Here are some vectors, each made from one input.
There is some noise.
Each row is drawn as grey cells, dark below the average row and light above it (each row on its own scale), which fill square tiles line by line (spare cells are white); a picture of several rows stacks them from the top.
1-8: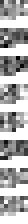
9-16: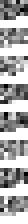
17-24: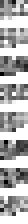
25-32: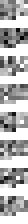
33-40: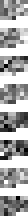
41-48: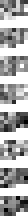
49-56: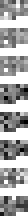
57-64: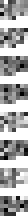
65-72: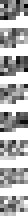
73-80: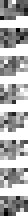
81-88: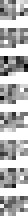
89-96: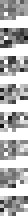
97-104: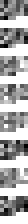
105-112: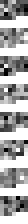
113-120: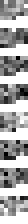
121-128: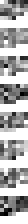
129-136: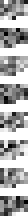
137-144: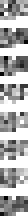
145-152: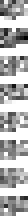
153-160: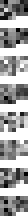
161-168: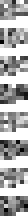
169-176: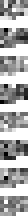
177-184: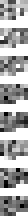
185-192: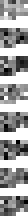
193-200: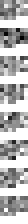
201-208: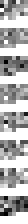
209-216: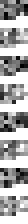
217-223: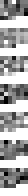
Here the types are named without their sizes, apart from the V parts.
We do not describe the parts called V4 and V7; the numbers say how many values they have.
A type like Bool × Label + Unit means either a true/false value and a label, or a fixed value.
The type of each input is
Tree × Tree × (Tree + V4 × V7).
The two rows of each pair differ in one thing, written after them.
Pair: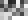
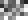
the node of one of the two trees
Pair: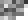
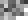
the value of V7
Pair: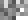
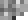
the value of V7
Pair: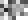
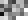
the value of V4
